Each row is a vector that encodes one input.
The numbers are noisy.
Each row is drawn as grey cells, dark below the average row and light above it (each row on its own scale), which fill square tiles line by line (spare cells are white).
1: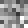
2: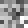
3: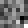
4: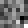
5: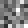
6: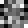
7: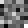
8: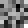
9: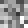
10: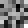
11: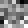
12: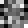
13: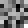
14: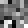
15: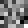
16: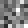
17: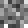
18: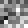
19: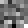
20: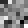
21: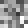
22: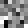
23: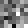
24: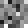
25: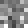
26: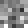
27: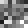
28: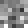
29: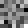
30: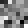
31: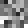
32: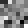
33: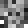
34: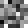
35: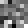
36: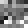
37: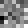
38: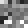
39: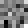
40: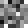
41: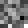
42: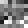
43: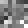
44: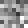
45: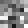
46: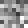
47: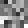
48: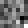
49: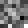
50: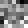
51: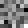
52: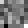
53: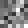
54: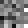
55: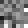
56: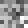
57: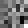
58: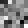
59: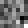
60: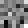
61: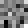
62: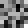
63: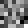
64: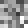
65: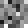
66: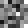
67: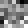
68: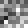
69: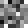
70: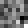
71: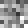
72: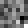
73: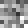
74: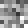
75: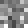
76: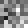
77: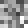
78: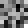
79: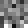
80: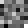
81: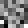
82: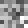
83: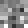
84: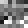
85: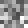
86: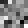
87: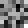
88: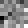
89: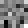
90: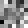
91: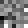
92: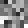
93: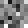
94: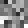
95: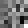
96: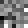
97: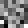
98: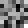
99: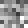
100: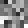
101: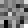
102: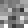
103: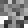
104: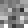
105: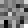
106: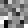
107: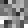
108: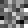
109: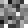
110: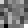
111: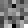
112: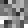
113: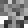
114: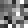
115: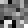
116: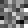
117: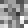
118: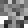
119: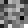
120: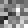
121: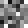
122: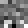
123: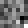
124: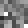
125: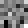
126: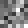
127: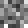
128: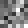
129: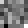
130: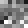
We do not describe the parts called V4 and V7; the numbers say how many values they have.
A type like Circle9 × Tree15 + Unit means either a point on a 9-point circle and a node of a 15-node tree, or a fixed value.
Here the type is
(Bool × Label5 + V4) × V7.
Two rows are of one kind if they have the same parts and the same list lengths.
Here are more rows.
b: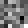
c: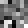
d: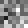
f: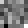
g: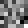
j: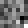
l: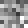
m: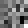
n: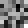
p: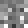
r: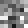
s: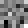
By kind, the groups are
b, f, g, j, m, n, s
c, d, l, p, r

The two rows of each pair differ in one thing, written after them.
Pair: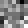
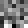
the true/false value
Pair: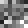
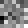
the value of V7
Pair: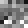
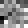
the value of V7
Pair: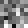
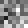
the true/false value
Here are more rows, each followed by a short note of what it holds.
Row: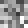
one of 5 labels, a true/false value and a value of V7
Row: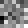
one of 5 labels, a true/false value and a value of V7
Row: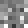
one of 5 labels, a true/false value and a value of V7
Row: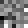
one of 5 labels, a true/false value and a value of V7
